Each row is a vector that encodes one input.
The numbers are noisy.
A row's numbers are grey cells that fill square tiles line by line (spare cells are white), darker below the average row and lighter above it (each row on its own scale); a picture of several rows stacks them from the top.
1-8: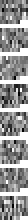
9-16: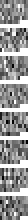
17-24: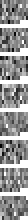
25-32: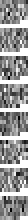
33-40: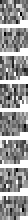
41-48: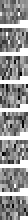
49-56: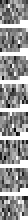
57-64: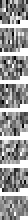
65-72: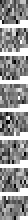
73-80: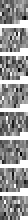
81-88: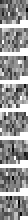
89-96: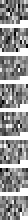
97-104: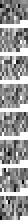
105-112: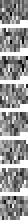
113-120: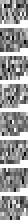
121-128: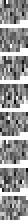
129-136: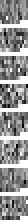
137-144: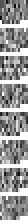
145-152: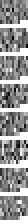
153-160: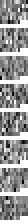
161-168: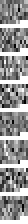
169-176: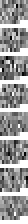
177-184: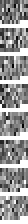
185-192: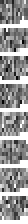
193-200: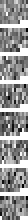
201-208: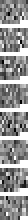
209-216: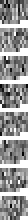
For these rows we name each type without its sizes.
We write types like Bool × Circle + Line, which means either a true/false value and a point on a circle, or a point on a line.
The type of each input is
Bool × Circle + Tree.
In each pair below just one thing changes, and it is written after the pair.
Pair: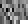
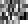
the place on the circle
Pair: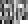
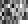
the true/false value
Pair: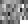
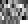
the place on the circle
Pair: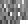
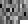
the place on the circle
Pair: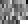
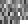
the true/false value
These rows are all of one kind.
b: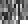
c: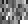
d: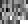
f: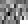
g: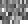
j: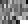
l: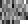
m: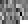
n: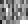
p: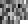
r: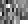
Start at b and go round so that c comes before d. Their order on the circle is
b, c, n, f, j, m, r, p, d, l, g.
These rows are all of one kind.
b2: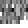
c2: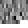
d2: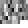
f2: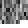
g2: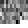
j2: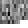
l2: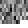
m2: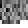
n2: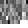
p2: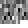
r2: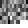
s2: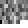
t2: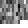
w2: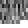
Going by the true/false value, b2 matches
d2, s2 and t2.
